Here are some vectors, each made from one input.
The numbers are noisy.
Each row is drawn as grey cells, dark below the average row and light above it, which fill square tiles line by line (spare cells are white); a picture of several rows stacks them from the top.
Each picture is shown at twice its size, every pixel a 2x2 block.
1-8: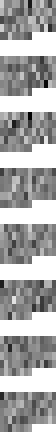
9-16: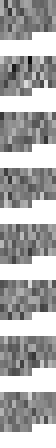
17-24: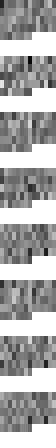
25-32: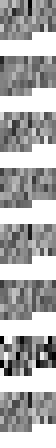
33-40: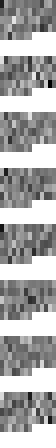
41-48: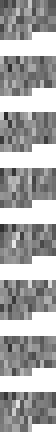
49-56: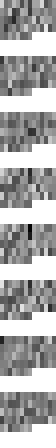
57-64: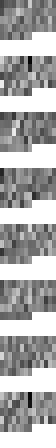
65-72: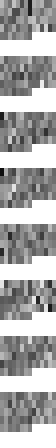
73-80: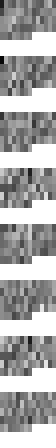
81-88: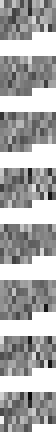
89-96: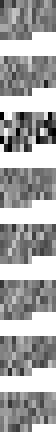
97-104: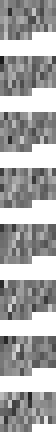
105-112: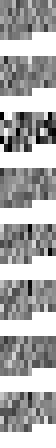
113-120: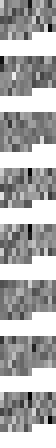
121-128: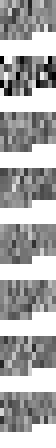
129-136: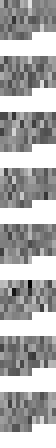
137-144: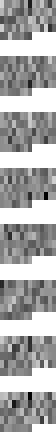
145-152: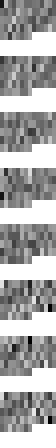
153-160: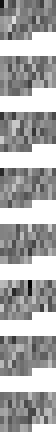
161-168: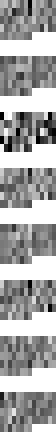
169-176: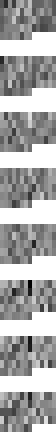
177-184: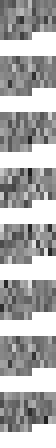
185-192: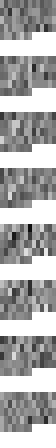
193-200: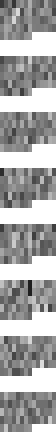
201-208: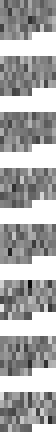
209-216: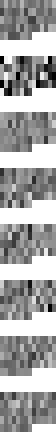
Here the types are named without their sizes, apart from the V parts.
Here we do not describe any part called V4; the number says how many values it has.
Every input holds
a list of items, each a point on a line, a true/false value and a value of V4.
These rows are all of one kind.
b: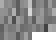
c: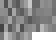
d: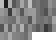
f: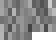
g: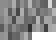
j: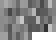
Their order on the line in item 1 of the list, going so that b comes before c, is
j, g, f, b, c, d.
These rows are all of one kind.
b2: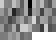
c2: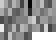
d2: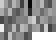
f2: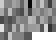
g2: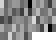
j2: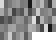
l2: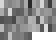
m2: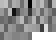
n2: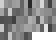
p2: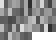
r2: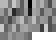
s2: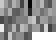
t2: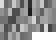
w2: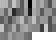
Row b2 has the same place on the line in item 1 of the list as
m2, r2 and w2.
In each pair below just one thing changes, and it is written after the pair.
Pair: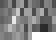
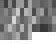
the true/false value in item 1 of the list
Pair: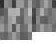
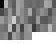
the place on the line in item 1 of the list
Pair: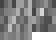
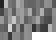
the place on the line in item 1 of the list
